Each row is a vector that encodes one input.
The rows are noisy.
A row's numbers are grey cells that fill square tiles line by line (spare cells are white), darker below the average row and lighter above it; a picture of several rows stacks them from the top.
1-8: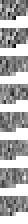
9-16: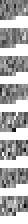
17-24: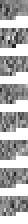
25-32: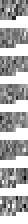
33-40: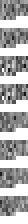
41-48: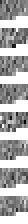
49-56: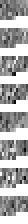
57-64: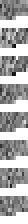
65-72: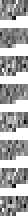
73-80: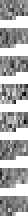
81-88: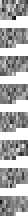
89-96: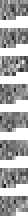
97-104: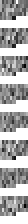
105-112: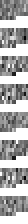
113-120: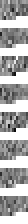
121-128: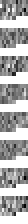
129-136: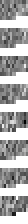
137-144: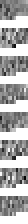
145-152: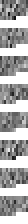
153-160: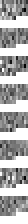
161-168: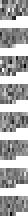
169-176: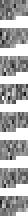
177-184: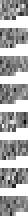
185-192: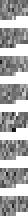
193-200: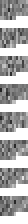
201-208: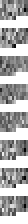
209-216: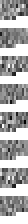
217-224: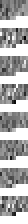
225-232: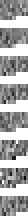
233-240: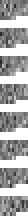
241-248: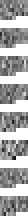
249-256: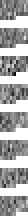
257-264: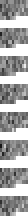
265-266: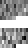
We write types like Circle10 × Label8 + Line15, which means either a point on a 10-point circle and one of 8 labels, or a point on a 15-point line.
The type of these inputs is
Bool × Circle6 + Line5 × Line5 × (Tree9 + Unit) + Unit.
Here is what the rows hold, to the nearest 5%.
About 30% of them hold a point on a 6-point circle and a true/false value. A few of them hold a fixed value. The rest hold a point on each of two 5-point lines, together with either a fixed value, or a node of a 9-node tree.
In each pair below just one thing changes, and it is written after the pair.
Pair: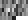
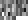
the true/false value
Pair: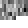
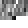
the true/false value
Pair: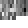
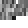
the true/false value
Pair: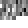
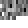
the place on the 6-point circle
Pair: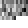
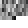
the true/false value
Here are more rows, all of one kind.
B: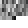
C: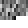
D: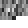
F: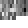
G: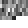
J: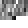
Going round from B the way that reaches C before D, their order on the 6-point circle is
B, J, F, C, D, G.
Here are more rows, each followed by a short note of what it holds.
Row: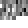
a point on a 6-point circle and a true/false value
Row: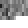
a point on each of two 5-point lines and a node of a 9-node tree
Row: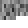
a point on each of two 5-point lines
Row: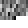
a point on a 6-point circle and a true/false value
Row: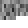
a point on each of two 5-point lines
